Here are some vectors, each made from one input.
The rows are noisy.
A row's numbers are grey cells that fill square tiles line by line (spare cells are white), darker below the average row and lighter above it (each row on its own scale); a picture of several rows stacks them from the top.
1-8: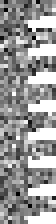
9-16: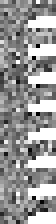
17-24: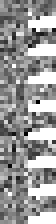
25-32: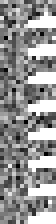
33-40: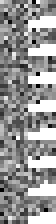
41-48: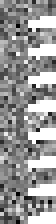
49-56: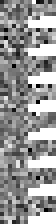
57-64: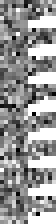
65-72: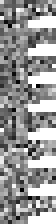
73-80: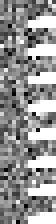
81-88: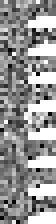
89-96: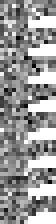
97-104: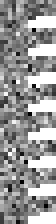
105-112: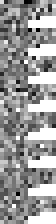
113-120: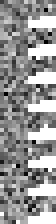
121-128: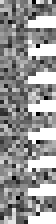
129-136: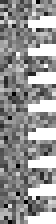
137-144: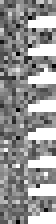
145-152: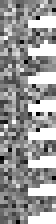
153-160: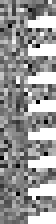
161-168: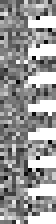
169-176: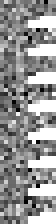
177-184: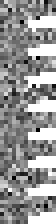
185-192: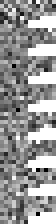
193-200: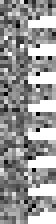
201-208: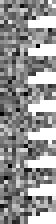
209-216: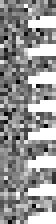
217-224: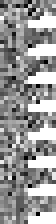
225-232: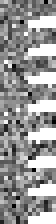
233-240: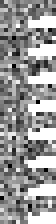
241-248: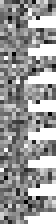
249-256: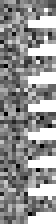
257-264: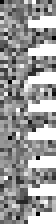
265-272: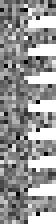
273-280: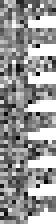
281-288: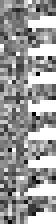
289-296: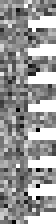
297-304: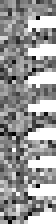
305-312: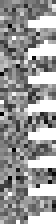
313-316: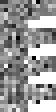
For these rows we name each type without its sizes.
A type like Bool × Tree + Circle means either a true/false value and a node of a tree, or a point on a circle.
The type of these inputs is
(Bool × Bool × Bool + Line) × Line.
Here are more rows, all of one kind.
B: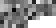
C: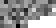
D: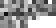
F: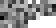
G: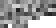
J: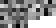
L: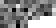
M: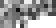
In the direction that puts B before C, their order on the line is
D, L, B, C, J, F, M, G.
